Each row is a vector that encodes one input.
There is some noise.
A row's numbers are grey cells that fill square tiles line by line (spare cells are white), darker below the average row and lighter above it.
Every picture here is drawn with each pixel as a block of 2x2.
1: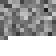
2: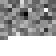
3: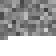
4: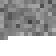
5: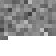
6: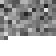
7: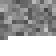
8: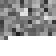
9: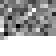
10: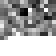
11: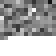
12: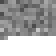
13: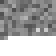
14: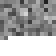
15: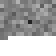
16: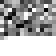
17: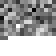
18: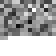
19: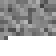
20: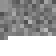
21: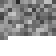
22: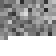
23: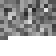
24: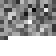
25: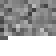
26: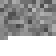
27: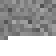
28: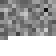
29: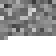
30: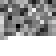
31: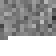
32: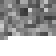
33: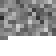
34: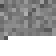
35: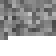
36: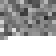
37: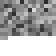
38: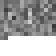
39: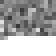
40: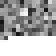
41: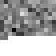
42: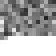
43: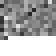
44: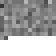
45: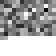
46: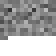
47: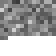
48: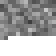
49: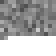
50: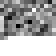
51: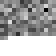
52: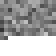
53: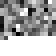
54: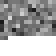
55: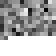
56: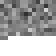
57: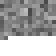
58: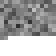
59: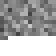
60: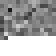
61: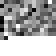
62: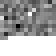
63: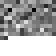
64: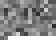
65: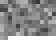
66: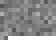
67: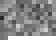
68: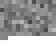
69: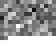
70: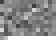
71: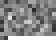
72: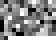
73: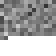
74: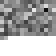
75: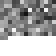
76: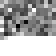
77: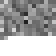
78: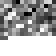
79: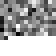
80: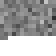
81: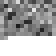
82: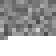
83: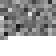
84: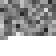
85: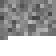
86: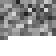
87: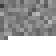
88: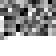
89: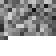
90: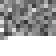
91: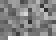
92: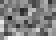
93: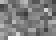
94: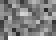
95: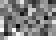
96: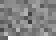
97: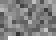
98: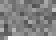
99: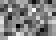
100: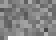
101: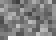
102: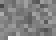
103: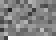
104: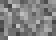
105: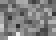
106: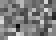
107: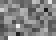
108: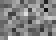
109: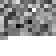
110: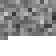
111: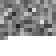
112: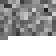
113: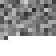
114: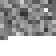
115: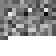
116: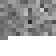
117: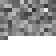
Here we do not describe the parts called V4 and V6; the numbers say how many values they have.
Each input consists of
either a point on each of two 5-point lines, or three true/false values and a value of V6, or a value of V4.
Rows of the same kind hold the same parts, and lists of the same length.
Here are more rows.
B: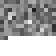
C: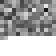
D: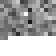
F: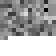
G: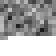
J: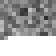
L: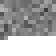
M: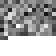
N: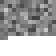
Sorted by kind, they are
B, M
C, J, L, N
D, F, G

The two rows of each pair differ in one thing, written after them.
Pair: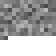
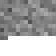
the value of V6
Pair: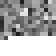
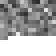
one of the three true/false values
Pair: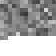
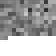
one of the three true/false values
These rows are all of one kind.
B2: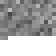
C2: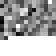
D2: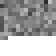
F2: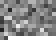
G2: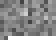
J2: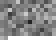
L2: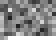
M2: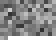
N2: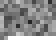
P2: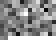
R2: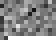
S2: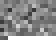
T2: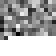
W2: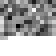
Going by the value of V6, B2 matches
C2, L2, N2 and P2.
